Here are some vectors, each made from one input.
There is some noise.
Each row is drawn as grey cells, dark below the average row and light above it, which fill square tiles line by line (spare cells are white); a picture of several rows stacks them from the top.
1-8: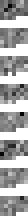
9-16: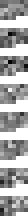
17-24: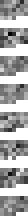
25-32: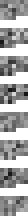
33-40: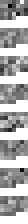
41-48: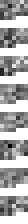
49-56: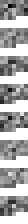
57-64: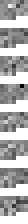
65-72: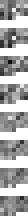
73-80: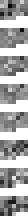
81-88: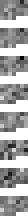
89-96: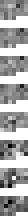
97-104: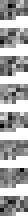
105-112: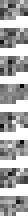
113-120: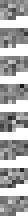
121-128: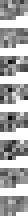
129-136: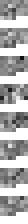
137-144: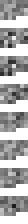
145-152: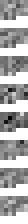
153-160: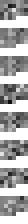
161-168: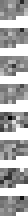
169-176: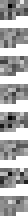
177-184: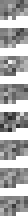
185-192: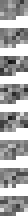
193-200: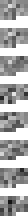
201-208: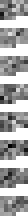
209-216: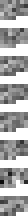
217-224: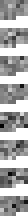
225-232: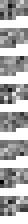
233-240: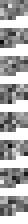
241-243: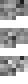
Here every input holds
either one of 9 labels, or a node of an 8-node tree and a true/false value.
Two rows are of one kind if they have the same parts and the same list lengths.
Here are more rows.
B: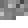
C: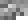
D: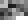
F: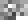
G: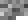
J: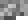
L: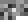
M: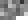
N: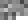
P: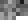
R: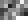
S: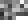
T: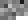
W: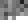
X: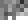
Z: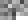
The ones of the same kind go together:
B, C, F, G, J, M, N, P, T, W, X, Z
D, L, R, S

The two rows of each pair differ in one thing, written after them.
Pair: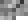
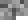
the true/false value
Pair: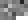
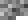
the node of the tree
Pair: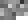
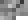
the node of the tree
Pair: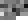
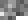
the true/false value
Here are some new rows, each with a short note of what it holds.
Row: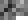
one of 9 labels
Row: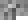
a node of an 8-node tree and a true/false value
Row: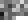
one of 9 labels
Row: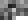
one of 9 labels
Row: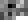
one of 9 labels
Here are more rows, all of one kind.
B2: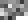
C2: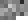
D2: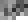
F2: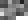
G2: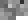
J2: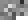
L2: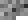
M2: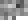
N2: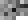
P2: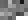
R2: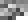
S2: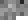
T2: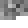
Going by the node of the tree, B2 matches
D2, L2 and N2.
